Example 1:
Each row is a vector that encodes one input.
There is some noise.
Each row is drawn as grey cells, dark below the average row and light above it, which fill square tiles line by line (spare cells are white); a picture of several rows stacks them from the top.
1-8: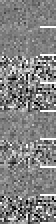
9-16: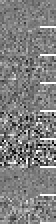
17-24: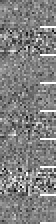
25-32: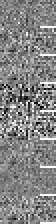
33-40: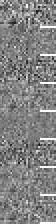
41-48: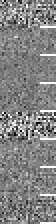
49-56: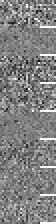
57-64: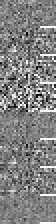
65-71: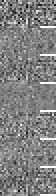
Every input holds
either a point on an 8-point circle, or a fixed value.
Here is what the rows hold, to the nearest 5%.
About 95% of them hold a point on an 8-point circle. The rest hold a fixed value.
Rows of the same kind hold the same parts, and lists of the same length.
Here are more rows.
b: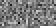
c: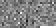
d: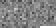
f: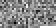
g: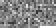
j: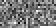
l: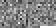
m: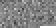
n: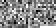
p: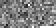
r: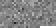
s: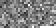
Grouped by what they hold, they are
b, c, d, f, g, j, l, m, n, r
p, s

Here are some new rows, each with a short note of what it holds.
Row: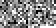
a fixed value
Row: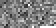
a fixed value
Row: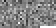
a point on an 8-point circle
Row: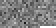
a point on an 8-point circle
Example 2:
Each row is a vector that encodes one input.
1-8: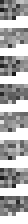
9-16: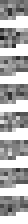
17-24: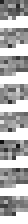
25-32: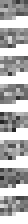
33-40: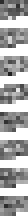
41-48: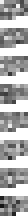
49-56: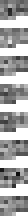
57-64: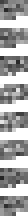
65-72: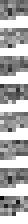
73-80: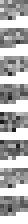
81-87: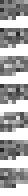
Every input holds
four true/false values.
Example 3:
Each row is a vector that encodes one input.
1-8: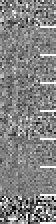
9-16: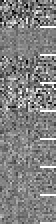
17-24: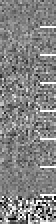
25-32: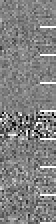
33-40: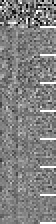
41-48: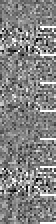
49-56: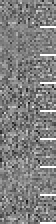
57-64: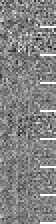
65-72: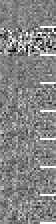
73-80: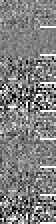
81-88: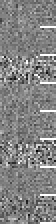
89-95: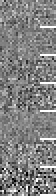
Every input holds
a point on an 8-point line.
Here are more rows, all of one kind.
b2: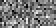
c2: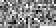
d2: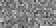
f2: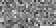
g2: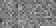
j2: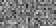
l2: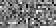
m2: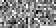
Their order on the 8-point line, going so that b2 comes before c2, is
b2, g2, j2, c2, l2, m2, d2, f2.
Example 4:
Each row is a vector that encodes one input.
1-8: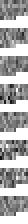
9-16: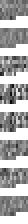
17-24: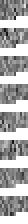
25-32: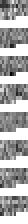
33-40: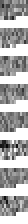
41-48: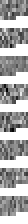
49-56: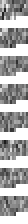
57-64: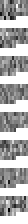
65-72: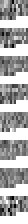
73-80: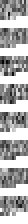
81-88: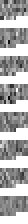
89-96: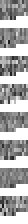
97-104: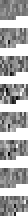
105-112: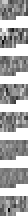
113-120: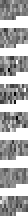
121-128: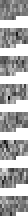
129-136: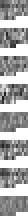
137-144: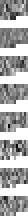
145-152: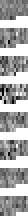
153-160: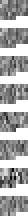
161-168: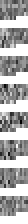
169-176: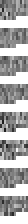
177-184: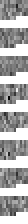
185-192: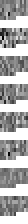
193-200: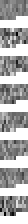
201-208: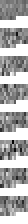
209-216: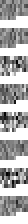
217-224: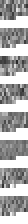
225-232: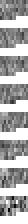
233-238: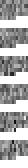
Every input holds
a node of a 9-node tree.
